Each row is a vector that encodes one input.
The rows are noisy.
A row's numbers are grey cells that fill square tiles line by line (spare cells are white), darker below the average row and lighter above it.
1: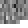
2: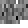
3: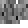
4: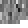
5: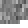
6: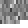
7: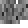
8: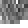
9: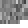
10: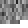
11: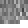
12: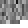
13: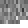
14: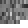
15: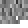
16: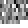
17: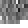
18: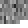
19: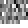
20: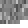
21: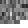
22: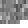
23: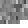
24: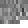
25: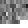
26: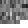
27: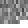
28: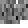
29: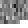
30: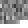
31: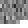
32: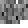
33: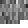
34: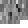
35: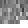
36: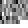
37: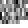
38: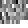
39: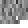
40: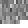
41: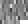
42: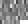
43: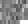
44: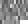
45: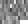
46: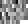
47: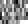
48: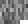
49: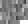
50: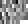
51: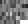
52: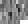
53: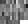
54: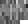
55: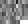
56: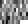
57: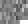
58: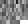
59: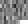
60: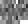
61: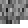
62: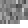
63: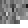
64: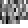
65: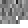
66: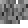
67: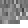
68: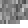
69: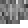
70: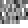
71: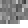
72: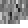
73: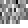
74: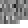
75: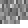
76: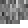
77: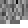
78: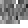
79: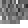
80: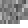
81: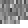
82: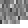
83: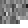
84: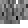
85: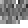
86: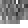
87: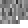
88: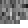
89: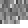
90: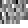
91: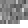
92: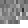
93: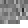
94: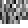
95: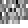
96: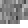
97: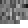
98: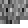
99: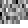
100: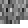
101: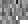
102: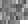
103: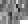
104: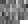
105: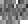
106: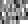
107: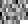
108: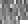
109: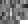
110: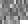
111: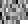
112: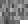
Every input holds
a point on a 15-point circle and a true/false value.
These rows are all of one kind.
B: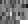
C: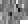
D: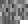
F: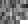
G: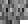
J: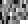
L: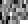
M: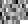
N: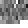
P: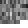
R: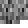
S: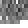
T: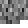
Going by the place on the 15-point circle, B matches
F, J, L and P.
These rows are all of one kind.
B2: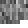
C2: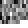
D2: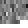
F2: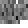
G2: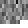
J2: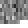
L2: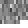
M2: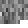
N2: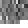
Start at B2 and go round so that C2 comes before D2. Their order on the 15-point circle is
B2, C2, D2, G2, L2, J2, N2, F2, M2.
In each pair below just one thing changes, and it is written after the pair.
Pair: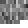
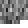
the place on the 15-point circle
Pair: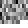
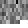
the true/false value
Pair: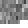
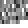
the true/false value
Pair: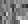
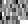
the true/false value
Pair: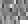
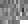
the place on the 15-point circle
